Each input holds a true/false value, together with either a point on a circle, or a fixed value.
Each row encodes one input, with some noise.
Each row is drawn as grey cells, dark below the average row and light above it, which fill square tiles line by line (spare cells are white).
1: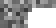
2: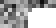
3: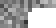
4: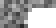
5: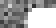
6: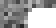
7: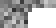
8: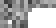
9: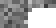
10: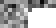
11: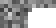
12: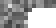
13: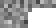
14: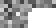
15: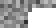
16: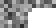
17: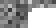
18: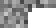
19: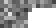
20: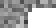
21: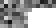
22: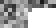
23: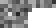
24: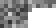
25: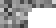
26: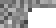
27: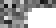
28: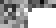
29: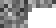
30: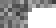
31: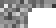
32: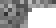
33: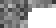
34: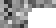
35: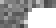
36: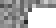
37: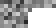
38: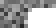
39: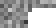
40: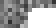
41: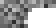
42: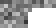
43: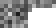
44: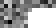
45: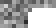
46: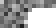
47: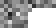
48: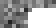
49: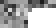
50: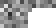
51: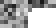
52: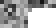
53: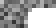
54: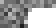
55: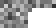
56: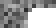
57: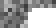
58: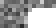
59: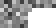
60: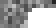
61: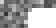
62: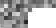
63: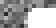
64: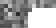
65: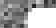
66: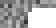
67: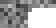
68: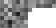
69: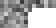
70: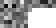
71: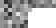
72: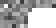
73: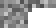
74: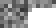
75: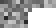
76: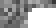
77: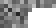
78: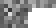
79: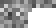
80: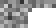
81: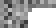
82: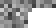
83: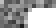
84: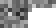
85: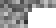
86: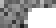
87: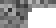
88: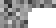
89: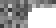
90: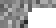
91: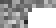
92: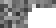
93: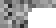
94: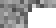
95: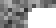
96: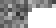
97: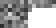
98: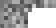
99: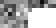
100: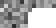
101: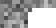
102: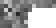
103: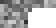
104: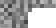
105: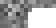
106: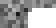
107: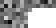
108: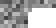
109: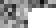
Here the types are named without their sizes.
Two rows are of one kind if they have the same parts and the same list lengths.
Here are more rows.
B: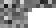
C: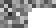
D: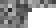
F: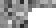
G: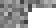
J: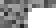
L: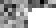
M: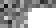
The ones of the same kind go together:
B, L, M
C, D, F, G, J

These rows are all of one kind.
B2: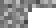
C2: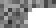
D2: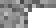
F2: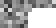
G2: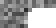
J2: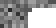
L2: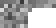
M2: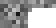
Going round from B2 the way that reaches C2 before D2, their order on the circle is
B2, M2, F2, G2, C2, L2, J2, D2.
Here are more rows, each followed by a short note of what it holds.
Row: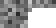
a point on a circle and a true/false value
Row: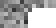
a point on a circle and a true/false value
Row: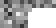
a point on a circle and a true/false value
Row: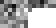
a true/false value
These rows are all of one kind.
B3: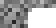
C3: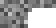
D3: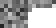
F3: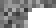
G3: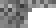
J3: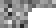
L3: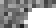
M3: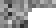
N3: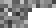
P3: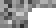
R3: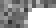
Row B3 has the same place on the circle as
C3, J3, M3 and P3.
